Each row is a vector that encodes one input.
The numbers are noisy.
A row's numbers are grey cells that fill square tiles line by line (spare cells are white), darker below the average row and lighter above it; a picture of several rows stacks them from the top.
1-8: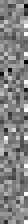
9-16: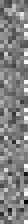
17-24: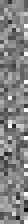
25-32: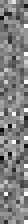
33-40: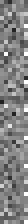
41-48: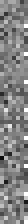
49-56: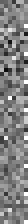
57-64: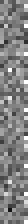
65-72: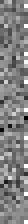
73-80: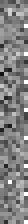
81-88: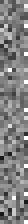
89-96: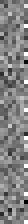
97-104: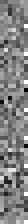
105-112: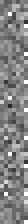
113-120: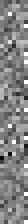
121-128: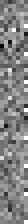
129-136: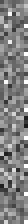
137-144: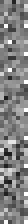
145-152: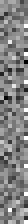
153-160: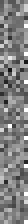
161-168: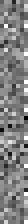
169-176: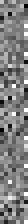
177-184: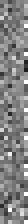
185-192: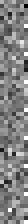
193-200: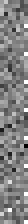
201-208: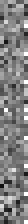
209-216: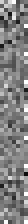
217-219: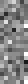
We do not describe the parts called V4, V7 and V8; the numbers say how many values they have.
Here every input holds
either a point on a 5-point line, a true/false value, a value of V4 and a value of V7, or a point on a 6-point line and a value of V8.
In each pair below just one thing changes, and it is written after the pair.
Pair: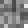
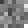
the value of V7
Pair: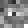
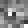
the value of V7
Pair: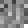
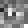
the value of V4
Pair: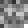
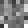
the true/false value
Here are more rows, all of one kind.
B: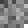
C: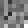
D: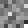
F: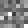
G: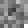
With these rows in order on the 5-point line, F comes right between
D and G.
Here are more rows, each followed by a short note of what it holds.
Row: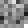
a point on a 6-point line and a value of V8
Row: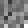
a point on a 5-point line, a true/false value, a value of V4 and a value of V7
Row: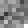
a point on a 6-point line and a value of V8
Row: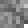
a point on a 5-point line, a true/false value, a value of V4 and a value of V7
